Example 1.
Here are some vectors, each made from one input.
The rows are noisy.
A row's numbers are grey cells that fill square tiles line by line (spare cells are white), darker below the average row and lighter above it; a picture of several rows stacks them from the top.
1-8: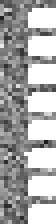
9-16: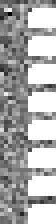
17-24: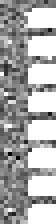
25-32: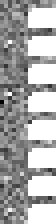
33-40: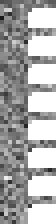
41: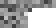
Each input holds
either one of 5 labels, or a point on a 5-point line.
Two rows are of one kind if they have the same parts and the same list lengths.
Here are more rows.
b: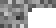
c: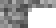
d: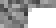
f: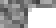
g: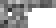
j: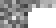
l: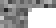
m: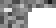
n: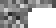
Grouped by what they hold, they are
b, g, m, n
c, d, f, j, l

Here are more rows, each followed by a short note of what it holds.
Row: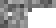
a point on a 5-point line
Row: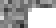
one of 5 labels
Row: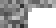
one of 5 labels
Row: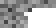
a point on a 5-point line
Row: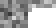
one of 5 labels
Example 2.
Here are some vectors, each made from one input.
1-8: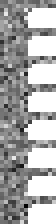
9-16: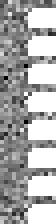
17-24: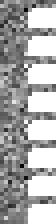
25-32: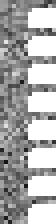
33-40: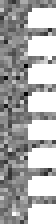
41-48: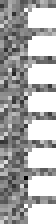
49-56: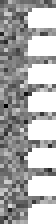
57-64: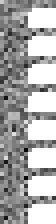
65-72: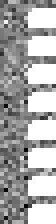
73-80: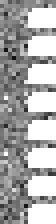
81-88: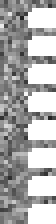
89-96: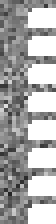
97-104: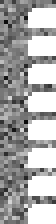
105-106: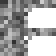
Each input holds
a point on a 3-point line, a point on a 13-point line and four true/false values.
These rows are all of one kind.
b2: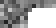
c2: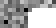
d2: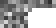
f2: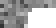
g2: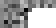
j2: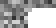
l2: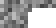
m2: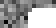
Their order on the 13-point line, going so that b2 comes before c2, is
m2, b2, f2, d2, j2, l2, g2, c2.
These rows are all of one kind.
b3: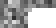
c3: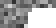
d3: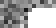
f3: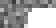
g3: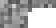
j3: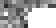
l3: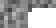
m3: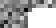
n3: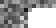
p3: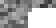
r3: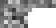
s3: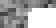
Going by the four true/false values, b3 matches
c3 and s3.
